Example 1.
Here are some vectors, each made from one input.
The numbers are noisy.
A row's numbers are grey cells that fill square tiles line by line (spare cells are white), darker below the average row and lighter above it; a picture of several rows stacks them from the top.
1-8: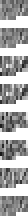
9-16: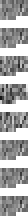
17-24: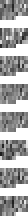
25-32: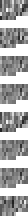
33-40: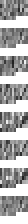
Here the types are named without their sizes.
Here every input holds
a point on a line.
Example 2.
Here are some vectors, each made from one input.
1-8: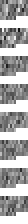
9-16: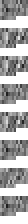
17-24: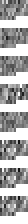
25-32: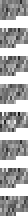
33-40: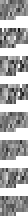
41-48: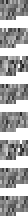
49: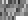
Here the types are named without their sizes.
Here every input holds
a point on a line.
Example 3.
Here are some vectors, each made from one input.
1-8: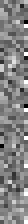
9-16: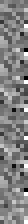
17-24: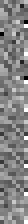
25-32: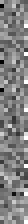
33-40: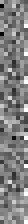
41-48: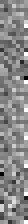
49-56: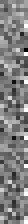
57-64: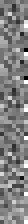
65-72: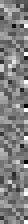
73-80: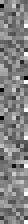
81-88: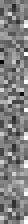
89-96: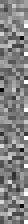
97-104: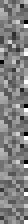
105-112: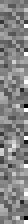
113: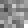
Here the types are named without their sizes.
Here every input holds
a label.
